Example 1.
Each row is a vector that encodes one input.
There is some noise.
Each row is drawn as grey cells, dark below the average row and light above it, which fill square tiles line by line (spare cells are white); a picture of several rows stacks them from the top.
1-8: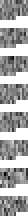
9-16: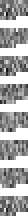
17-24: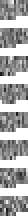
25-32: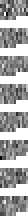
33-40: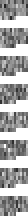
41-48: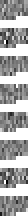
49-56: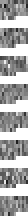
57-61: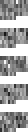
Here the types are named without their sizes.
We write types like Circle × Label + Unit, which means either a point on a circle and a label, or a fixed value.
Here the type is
(Bool × Bool × Bool × Bool + Unit) × Line.
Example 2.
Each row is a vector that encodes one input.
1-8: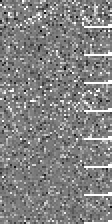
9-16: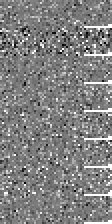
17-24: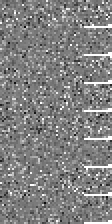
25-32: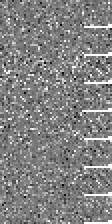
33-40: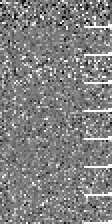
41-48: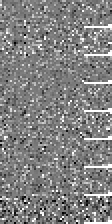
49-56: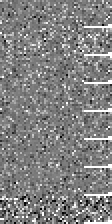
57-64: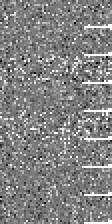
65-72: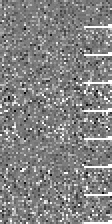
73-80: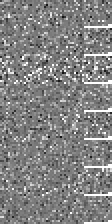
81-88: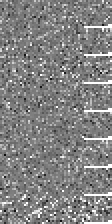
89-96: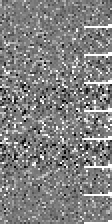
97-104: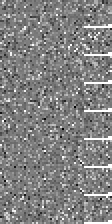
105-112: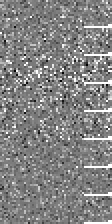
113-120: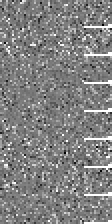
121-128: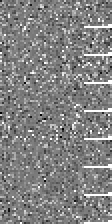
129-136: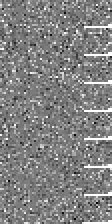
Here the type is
Circle11 × Label9 + Unit.
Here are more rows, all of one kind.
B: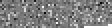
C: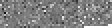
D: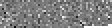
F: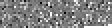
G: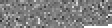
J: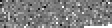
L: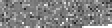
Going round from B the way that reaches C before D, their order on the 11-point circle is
B, J, L, G, C, D, F.
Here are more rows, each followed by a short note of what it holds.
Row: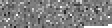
a point on an 11-point circle and one of 9 labels
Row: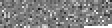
a point on an 11-point circle and one of 9 labels
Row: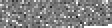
a point on an 11-point circle and one of 9 labels
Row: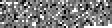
a fixed value
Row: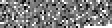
a fixed value
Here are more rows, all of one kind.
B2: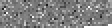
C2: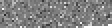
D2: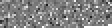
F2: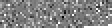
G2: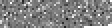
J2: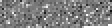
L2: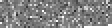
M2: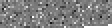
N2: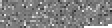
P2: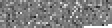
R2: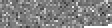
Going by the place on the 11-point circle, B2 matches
G2, L2, N2 and R2.
